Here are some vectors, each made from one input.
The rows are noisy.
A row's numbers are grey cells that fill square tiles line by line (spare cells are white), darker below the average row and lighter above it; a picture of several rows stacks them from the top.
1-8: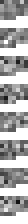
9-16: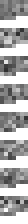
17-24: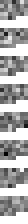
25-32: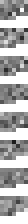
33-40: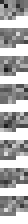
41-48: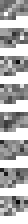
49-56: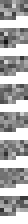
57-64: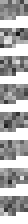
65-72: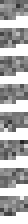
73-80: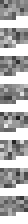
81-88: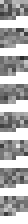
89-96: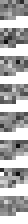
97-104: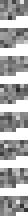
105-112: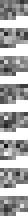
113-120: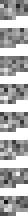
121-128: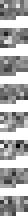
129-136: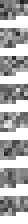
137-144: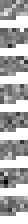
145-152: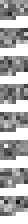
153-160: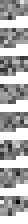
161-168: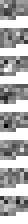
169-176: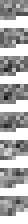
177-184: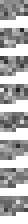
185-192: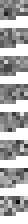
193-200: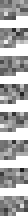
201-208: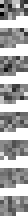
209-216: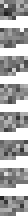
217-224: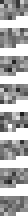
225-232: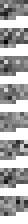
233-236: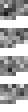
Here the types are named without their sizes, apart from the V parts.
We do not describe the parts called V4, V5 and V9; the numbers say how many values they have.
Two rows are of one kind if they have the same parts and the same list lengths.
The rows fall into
4 kinds.
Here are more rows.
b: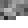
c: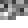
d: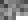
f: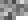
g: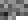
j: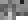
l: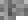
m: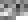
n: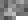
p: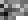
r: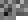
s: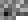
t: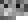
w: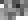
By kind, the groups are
b, f, n, w
c, d, m, t
g, p, r, s
j, l

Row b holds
a point on a line, a node of a tree, a true/false value and a value of V4.
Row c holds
a point on a line, a node of a tree and a value of V9.
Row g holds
a node of a tree, a true/false value, a value of V4 and a value of V5.
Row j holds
a node of a tree, a value of V5 and a value of V9.
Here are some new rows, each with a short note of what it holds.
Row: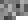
a point on a line, a node of a tree, a true/false value and a value of V4
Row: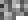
a node of a tree, a value of V5 and a value of V9
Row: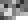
a point on a line, a node of a tree and a value of V9
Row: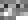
a point on a line, a node of a tree and a value of V9
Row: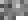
a node of a tree, a value of V5 and a value of V9
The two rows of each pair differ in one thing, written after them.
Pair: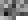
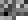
the true/false value
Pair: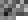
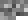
the value of V5
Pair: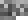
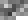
the node of the tree
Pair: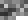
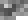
the value of V4
